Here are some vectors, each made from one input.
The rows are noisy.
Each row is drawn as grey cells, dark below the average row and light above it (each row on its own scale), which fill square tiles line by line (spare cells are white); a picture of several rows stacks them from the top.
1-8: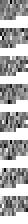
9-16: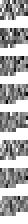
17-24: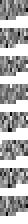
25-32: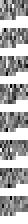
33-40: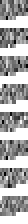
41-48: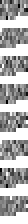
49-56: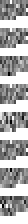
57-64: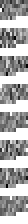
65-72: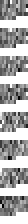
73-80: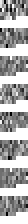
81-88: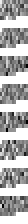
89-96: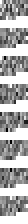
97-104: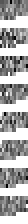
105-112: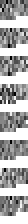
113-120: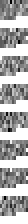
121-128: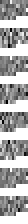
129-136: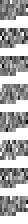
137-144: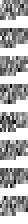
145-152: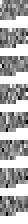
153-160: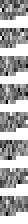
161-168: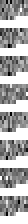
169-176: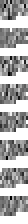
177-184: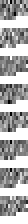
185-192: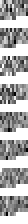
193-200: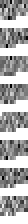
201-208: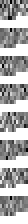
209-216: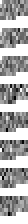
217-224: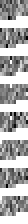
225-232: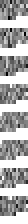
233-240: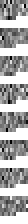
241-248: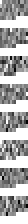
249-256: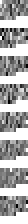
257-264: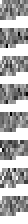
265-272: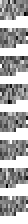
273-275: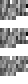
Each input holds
either a node of an 11-node tree and a true/false value, or a list of up to three points on a 5-point line.
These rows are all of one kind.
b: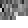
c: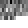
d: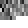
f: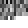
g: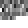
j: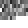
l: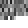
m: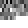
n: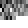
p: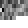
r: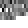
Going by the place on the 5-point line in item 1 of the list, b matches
d, n and p.
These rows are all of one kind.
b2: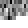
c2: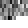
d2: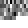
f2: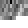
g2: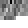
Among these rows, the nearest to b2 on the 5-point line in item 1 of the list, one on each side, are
c2 and d2.
